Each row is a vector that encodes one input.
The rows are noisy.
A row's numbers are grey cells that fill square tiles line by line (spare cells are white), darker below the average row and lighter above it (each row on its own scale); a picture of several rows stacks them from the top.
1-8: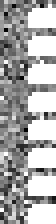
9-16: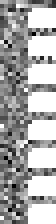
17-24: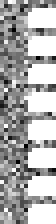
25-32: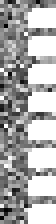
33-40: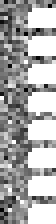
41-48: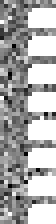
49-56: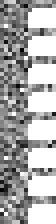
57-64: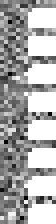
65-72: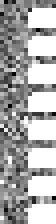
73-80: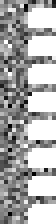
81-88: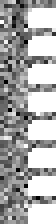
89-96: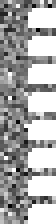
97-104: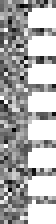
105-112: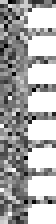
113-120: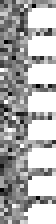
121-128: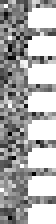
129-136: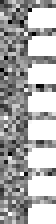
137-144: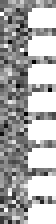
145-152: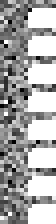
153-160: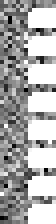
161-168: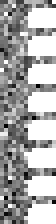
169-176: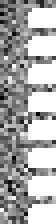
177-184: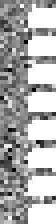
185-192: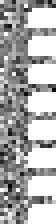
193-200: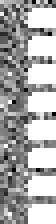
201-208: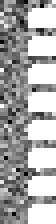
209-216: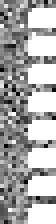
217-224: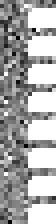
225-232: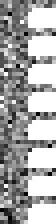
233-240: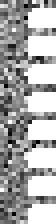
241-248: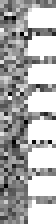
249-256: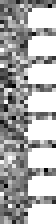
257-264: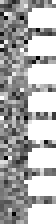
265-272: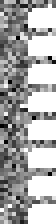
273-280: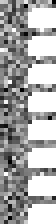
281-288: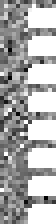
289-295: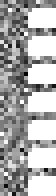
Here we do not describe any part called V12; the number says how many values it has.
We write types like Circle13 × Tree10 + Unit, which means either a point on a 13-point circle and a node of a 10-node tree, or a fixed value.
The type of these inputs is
Bool × Label6 × Label11 × V12.
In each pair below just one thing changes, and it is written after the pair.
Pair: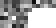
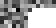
the true/false value
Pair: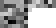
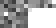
the true/false value
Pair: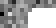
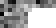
the value of V12
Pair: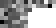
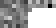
the true/false value
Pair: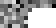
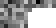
one of the two labels
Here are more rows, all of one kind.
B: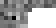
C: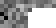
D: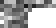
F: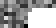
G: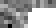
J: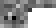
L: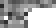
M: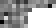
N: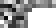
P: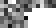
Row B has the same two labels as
J and N.
